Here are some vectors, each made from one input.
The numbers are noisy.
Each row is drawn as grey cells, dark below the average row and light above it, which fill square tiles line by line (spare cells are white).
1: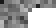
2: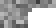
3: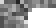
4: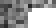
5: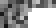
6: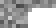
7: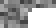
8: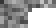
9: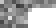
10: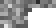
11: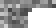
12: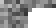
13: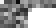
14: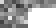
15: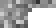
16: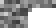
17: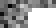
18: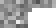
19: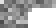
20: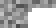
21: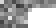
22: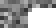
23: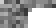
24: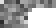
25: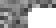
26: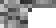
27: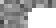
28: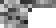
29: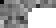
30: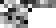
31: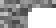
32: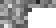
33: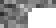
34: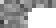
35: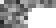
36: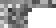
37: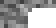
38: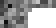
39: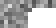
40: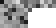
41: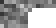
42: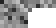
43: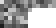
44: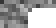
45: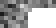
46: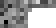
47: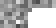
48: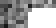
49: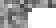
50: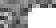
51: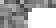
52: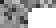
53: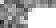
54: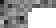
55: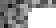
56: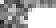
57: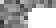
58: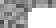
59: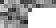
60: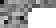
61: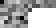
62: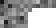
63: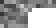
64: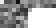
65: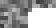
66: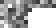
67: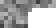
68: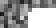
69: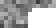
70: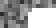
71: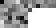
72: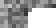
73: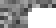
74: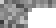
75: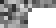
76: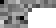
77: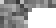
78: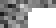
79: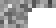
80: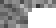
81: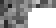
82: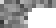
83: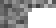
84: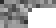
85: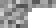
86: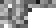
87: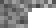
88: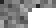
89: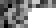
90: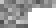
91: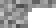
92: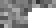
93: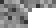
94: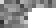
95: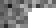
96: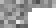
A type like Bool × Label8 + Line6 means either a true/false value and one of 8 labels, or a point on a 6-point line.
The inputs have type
Circle10 + Tree12.
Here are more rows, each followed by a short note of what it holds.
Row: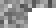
a point on a 10-point circle
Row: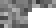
a point on a 10-point circle
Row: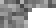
a point on a 10-point circle
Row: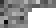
a node of a 12-node tree
